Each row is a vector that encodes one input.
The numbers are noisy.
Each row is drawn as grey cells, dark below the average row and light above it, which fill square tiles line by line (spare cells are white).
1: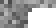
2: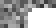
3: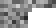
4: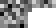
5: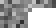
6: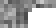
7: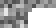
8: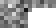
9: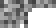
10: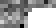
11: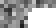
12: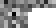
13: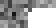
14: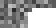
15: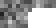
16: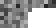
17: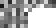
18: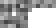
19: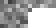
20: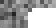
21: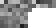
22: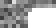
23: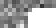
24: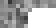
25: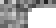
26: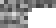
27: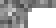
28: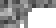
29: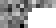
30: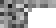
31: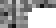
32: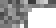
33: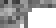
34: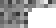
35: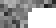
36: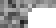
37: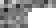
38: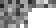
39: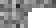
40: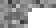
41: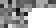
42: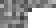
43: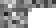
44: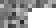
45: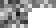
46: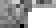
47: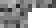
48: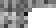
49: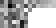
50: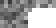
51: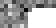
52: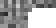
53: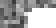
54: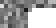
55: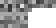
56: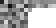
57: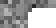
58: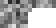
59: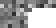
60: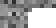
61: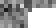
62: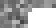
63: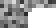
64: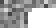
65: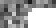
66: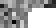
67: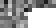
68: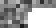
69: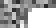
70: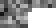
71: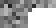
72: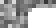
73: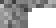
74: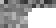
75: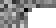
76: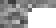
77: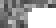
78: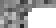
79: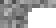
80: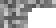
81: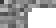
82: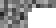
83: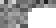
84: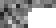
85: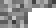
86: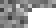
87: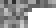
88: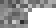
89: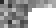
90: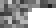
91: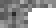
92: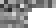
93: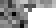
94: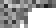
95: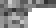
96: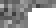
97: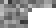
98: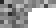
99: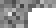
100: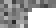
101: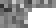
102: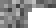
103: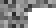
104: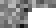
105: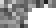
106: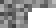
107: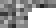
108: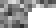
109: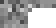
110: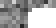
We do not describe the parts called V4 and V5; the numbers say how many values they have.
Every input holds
a value of V5, together with either one of 6 labels, or three true/false values and a value of V4.
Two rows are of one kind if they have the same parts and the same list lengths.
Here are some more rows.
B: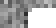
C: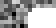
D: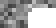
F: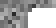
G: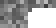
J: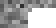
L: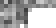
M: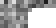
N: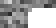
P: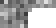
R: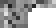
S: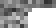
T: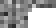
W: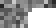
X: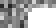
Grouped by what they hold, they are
B, F, G, J, L, P, R, T
C, D, M, N, S, W, X

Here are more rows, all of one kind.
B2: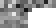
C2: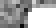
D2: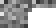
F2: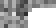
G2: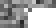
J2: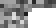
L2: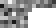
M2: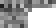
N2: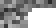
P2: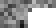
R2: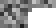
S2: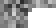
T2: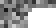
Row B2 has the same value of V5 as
C2, F2, R2 and S2.
